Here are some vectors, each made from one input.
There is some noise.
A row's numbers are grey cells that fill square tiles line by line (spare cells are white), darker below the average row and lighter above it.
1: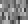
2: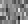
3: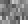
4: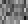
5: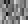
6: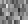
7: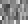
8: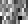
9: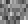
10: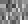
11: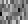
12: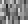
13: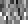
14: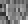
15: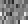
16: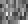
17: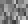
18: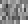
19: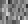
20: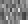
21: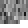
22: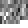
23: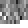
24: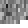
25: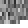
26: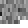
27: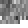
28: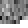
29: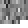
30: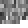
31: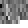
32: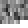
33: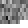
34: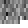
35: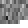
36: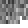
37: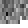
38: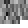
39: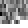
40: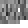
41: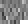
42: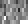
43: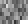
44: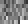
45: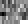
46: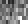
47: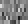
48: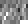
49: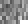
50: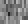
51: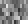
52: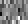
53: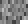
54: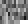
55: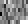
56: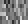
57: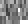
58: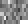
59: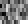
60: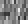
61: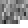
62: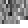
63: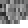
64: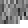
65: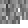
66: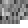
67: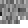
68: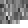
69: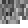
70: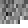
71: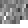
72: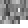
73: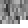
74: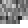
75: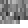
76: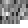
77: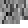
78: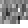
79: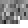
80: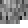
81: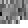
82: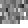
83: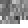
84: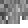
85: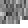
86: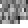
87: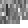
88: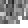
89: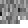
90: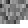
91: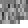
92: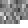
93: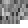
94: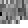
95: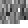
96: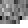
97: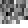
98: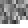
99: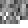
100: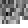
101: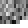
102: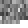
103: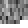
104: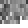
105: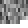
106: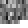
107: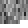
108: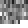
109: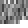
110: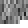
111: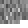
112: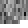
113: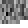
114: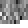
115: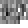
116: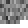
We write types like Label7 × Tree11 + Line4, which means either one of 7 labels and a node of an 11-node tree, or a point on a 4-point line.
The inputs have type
Label5 × (Label5 + Line3 × Line5).
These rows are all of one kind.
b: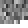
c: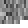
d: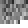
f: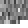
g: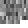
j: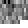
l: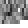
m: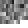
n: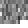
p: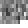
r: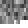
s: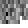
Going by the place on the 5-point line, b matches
d and n.
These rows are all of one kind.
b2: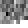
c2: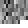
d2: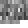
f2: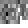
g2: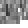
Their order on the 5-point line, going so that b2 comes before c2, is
f2, g2, b2, d2, c2.
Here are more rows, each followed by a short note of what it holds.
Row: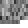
two labels (each one of 5)
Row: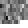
two labels (each one of 5)
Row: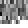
two labels (each one of 5)
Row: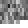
one of 5 labels, a point on a 3-point line and a point on a 5-point line
